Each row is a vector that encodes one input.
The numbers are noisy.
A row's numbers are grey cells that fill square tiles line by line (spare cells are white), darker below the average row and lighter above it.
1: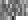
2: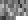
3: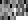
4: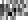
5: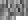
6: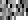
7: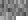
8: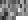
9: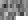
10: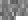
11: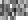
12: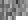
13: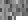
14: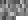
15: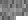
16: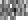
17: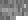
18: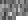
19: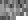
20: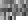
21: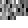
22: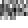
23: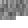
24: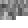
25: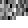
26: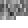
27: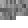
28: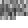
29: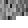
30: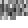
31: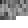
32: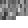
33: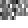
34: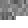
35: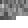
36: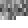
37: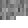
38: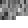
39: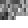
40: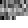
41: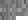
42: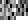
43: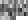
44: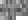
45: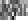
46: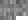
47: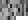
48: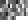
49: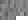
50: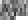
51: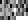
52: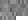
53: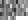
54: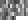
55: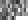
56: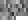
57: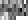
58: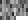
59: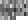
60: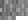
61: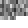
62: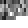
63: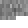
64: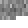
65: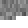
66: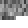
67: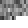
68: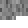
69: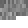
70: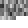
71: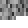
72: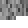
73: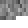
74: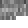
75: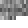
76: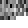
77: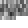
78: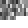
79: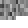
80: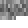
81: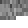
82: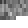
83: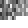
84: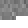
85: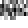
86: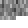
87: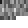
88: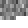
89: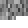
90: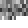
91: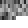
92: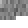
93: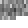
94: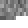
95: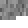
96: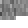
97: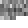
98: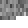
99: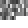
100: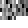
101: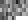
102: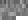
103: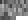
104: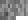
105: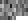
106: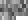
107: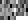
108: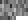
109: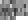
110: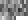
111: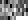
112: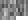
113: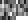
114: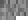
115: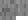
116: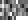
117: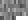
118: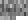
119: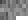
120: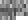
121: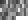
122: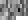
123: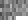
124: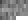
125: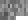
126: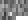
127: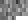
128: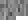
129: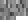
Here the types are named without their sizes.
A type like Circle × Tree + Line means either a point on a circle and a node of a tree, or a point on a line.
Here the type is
(Bool × Bool × Bool × Bool + Label) × Label.
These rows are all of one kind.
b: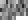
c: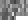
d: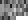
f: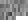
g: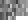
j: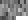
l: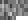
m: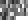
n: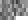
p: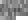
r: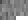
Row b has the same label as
j and n.
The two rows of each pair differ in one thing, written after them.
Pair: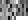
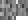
one of the four true/false values
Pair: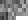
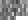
the label
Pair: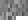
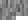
the label
